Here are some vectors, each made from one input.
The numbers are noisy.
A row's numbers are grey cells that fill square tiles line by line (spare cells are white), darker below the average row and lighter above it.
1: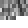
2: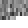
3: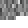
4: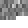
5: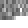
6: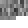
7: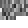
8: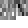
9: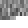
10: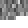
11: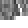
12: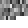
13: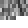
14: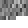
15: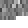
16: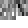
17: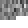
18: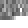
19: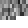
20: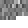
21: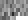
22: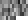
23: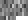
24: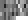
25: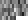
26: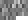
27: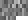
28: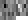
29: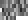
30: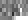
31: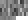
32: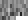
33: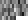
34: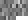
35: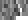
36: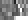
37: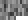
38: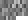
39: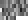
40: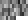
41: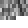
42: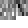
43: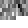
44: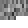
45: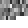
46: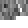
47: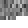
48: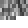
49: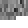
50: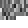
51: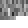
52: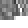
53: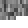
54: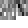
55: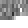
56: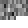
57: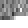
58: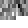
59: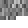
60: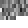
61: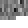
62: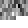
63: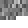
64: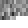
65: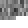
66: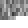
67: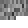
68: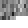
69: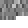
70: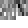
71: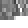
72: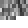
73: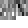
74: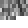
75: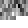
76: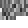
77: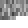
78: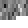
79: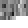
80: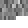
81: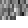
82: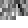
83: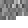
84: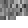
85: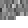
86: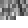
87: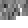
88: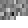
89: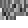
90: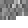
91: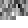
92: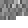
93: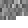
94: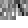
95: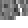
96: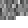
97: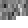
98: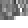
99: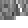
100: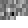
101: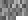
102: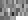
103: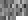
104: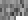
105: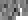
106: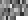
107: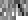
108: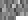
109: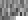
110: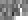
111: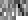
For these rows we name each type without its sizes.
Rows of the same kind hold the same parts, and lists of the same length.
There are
3 kinds of row.
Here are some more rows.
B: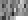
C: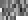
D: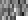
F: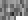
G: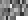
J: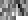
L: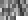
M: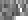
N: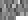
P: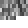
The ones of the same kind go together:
B, F, M
C, D, G, J, L, P
N

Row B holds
a point on each of three lines.
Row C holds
a node of a tree.
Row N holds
a point on a line.
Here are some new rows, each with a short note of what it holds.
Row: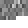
a point on a line
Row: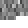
a point on a line
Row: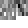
a node of a tree
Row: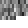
a node of a tree
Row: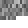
a point on a line
